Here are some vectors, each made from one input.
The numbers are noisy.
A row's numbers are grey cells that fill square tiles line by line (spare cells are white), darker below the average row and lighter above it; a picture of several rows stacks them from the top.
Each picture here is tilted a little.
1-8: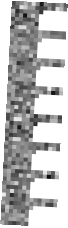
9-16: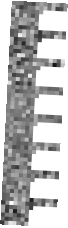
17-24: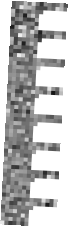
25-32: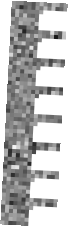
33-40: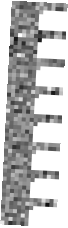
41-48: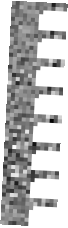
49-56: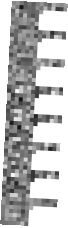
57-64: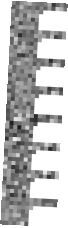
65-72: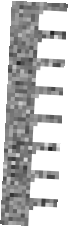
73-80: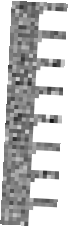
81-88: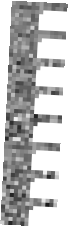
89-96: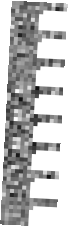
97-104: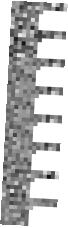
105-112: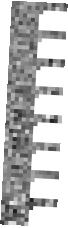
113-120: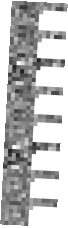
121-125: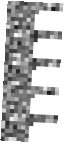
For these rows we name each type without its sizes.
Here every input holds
a point on a line.
